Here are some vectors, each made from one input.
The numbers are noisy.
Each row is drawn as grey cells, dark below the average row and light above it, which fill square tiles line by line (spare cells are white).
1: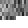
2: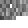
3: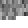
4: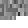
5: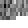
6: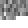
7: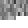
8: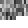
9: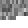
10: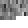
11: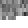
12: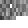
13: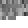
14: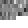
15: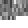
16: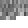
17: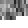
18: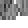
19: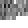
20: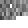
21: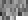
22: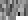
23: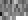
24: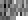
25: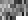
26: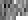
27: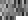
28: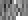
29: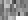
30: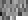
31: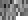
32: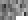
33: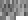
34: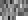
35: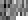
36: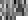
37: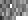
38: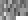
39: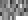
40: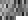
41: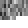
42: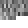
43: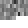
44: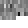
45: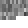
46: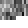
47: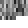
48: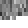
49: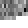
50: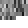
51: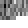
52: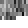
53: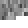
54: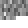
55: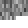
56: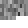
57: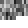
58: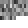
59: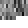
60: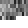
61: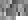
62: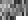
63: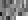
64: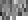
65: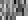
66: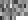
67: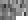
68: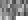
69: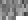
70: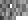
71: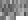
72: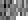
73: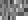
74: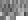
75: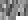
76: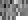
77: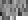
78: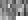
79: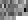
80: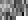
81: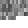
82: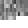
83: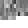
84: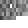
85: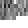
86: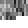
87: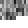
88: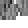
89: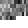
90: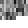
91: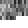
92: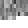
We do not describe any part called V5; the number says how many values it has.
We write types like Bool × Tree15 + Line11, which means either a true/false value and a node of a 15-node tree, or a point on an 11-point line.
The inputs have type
Bool × List2(V5) + Line3 × Line3.
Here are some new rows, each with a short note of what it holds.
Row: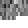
a true/false value, together with a list of one item
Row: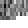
a true/false value, together with a list of one item
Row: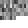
a true/false value, together with the empty list
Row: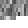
a true/false value, together with a list of two items
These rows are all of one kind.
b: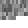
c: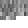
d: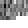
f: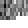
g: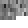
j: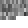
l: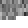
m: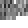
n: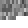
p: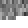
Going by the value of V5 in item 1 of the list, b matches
j and n.
